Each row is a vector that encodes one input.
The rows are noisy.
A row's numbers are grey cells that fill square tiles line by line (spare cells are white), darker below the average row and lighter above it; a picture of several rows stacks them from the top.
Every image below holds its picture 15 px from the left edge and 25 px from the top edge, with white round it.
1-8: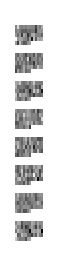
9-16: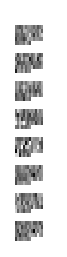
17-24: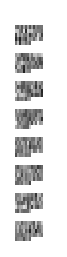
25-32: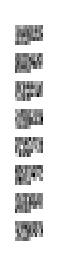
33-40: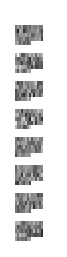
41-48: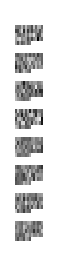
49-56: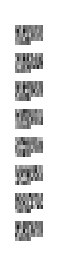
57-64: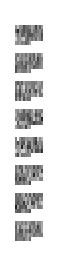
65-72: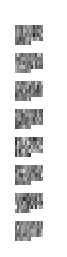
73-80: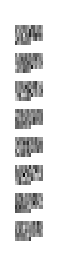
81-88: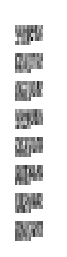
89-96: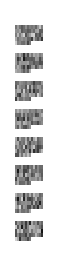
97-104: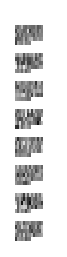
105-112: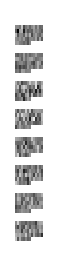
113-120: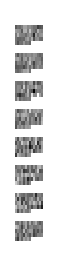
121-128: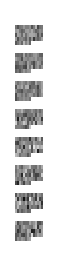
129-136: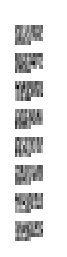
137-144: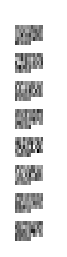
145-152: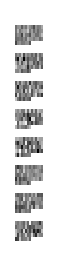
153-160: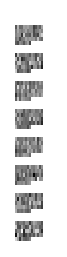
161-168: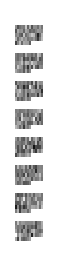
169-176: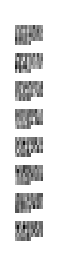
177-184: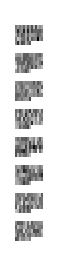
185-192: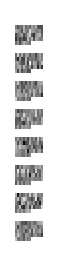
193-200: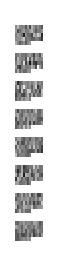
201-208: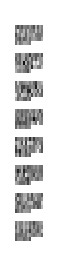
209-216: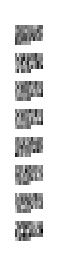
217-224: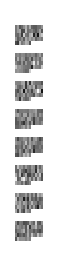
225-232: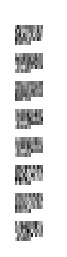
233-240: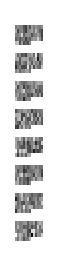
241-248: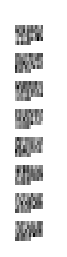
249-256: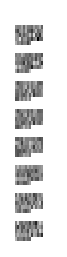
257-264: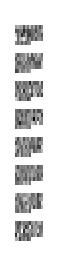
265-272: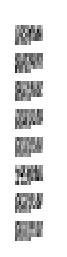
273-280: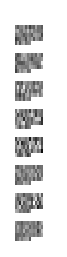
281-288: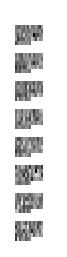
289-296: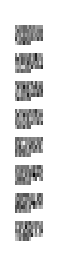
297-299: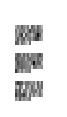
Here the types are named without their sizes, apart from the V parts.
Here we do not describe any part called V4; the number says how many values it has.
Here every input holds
a value of V4, together with either a point on a line, or three true/false values.
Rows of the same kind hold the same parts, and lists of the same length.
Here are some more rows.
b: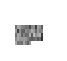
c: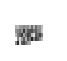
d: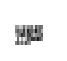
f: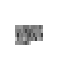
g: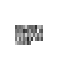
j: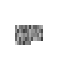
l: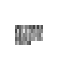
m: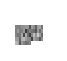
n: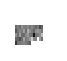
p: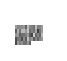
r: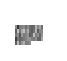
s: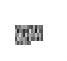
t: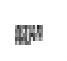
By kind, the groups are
b, c, d, f, g, j, m, s
l, n, p, r, t

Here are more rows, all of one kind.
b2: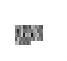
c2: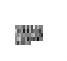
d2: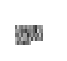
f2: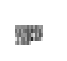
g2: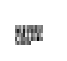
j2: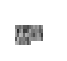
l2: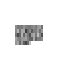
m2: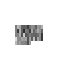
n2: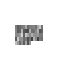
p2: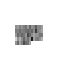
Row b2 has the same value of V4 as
j2 and m2.
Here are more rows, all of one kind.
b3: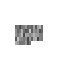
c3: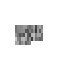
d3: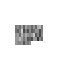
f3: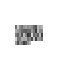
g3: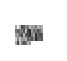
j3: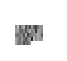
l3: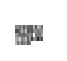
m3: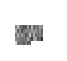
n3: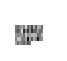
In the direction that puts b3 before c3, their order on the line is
b3, n3, d3, m3, l3, g3, c3, f3, j3.
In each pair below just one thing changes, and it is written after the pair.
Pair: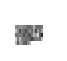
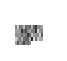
the value of V4
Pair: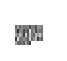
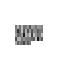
the place on the line
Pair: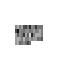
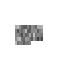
the value of V4
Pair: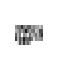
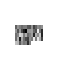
the value of V4
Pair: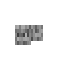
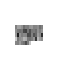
the value of V4
